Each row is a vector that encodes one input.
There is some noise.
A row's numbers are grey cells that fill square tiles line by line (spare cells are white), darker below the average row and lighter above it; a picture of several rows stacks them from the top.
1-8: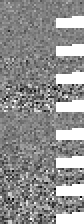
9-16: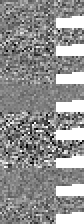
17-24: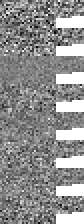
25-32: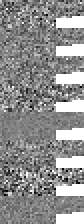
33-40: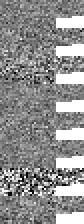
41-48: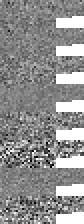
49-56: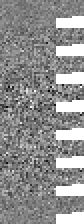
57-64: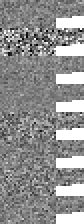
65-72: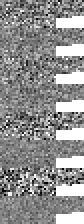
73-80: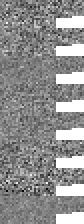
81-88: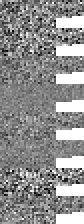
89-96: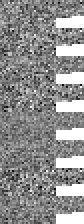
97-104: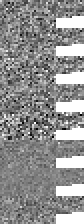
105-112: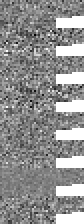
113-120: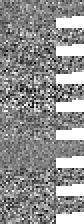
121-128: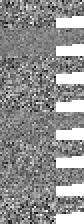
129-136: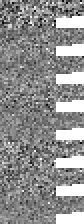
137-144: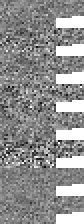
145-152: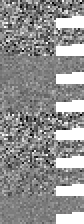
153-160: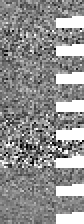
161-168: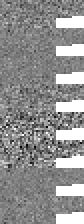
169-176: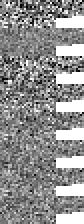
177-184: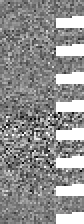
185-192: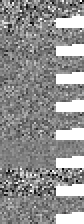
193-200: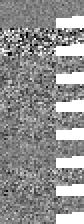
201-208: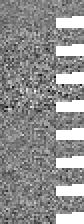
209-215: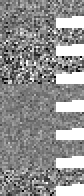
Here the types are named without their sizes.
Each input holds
a label, together with either three true/false values, or a list of points on a circle.
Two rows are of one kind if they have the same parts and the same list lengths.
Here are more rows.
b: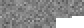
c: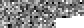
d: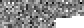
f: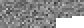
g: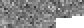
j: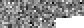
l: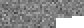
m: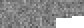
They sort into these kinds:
b, j
c
d
f, m
g, l

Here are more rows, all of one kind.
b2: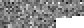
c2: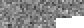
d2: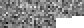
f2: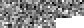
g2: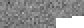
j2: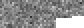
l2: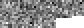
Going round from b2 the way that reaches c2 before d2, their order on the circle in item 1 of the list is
b2, j2, c2, f2, g2, d2, l2.
